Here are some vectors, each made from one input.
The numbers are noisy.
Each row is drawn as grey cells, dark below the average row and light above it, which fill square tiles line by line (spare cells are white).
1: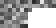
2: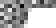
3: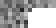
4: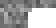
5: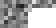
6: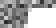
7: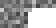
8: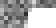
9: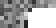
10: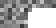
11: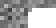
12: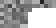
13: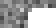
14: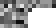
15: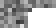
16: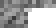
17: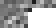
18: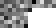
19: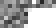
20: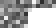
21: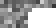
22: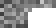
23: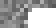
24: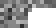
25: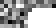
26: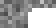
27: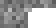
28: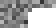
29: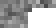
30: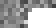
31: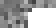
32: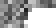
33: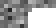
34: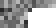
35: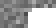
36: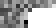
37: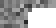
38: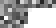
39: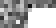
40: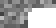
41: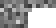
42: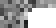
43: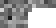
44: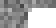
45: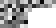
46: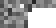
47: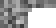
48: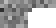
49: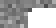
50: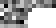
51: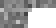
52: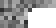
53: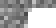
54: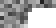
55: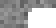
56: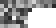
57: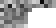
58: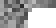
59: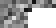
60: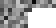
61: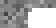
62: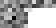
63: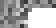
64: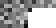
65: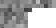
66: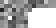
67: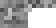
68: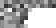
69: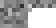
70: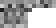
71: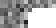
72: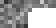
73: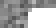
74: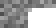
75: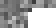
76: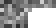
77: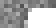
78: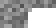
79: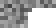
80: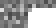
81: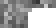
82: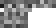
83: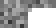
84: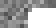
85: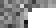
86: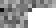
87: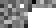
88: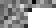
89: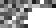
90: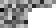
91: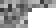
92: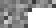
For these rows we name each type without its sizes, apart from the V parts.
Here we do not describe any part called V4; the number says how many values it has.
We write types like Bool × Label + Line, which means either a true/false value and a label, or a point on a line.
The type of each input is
List(Bool × V4).
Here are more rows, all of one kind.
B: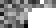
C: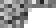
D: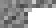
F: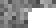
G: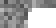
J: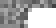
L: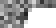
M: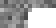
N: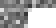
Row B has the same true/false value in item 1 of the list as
F and J.
